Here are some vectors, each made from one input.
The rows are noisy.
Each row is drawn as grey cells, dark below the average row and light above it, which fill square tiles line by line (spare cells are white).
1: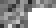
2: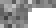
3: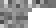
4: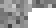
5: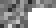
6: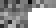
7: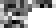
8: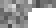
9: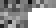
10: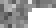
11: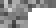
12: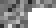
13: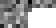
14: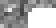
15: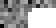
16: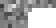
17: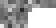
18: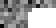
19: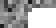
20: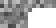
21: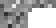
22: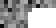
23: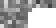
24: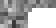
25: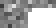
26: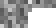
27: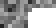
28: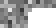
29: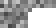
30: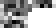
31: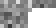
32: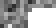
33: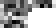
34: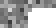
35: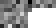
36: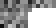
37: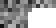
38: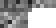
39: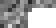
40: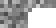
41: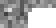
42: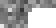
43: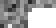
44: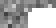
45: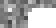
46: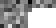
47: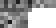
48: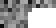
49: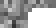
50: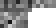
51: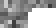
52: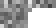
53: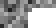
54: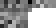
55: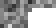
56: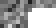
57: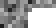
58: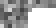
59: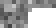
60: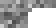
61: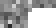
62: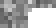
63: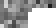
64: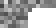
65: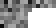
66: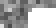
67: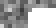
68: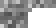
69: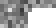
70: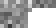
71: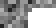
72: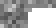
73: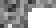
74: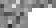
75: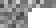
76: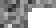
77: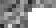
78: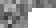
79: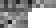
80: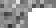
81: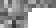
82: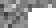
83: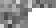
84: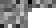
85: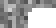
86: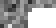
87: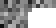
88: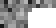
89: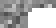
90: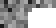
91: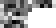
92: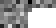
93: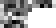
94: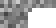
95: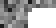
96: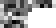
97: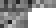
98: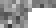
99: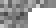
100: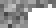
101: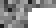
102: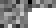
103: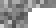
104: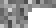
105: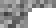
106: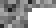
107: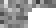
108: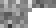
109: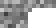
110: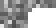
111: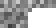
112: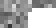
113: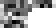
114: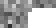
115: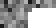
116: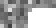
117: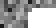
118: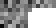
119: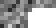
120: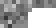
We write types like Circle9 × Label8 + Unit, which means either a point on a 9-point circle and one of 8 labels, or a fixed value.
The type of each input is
List2(Line10).
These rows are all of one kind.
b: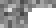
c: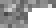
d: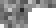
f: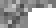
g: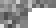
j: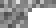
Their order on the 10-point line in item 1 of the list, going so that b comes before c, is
d, b, c, f, g, j.
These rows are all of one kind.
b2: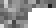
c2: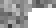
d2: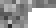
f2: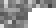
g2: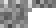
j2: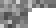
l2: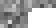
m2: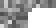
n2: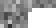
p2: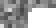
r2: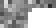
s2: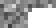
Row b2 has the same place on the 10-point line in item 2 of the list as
f2, j2, n2 and p2.
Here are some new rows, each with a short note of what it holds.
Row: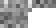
a list of two items
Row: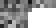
a list of one item
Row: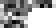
the empty list
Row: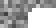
a list of two items
